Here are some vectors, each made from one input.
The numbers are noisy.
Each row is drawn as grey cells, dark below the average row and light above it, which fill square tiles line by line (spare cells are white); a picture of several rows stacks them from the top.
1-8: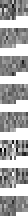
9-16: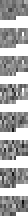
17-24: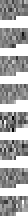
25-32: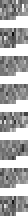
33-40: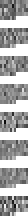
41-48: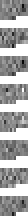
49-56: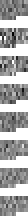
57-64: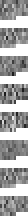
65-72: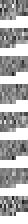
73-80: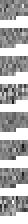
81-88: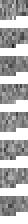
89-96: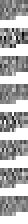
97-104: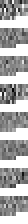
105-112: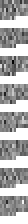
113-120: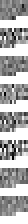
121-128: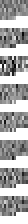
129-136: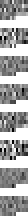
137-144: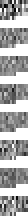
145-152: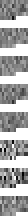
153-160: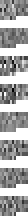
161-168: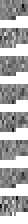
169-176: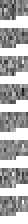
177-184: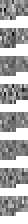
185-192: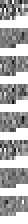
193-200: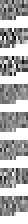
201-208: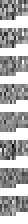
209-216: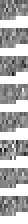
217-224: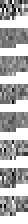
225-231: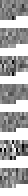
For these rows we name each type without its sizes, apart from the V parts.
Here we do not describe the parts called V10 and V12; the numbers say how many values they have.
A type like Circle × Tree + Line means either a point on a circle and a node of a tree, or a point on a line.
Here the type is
Bool × (Line + V10) + V12.
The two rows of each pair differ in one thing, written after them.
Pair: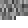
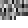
the value of V10
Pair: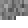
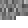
the value of V10
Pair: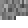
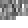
the true/false value
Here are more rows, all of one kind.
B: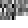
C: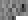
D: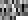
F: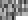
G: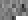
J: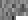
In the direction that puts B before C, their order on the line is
D, B, J, G, F, C.
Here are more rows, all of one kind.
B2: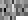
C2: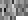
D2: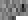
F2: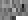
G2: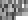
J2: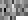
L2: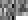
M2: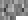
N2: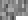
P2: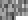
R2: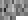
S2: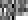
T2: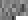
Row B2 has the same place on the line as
G2, M2 and R2.
